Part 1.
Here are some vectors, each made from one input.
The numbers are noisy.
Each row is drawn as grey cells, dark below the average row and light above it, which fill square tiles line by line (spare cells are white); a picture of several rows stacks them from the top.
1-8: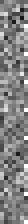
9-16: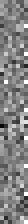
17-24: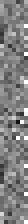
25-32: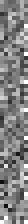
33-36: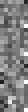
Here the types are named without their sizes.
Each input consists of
a point on a line.
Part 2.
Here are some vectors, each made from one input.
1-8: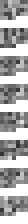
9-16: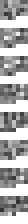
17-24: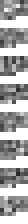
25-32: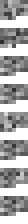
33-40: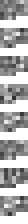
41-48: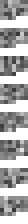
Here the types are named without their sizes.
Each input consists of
a point on a circle.
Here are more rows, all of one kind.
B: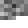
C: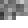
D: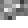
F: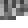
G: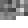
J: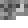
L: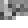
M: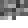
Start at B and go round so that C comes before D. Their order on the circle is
B, J, G, M, C, L, D, F.
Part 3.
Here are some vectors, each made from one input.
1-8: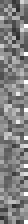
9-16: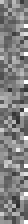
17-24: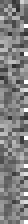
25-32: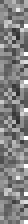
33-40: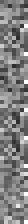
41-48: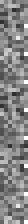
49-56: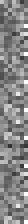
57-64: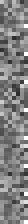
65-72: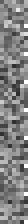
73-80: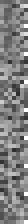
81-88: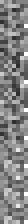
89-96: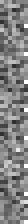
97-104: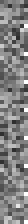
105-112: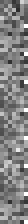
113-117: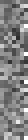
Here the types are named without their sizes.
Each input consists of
a label.
